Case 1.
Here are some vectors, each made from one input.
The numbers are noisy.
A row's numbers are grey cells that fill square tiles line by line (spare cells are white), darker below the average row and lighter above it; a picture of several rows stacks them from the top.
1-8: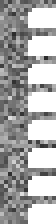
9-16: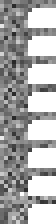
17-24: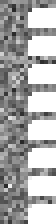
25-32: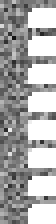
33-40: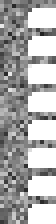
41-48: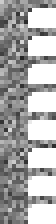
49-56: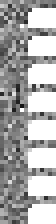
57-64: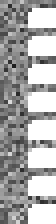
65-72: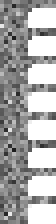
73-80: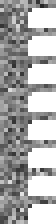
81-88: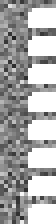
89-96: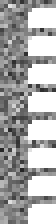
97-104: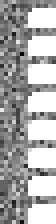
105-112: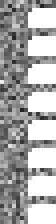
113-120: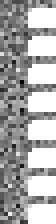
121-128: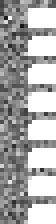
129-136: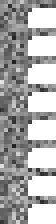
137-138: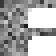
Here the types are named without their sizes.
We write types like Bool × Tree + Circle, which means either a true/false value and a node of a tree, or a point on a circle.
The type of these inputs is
Line.
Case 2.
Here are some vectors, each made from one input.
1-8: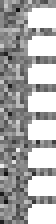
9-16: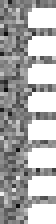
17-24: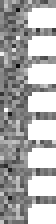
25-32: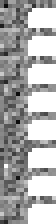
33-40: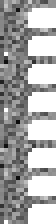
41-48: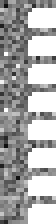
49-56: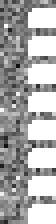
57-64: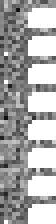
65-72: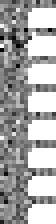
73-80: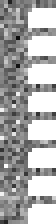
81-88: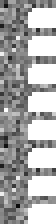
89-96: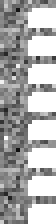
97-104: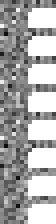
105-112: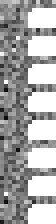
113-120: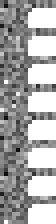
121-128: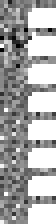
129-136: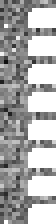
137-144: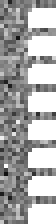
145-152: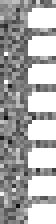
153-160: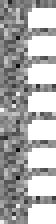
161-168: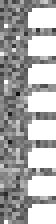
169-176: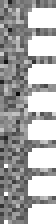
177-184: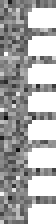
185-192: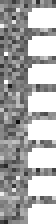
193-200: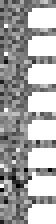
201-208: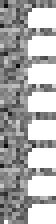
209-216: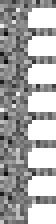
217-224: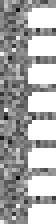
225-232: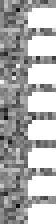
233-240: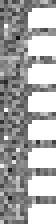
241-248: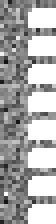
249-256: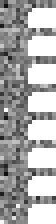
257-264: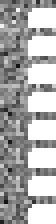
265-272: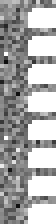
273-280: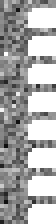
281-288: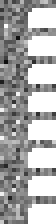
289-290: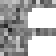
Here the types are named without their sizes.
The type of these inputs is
Circle + Unit.
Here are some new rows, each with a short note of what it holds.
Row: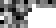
a fixed value
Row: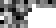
a fixed value
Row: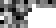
a fixed value
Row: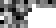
a fixed value
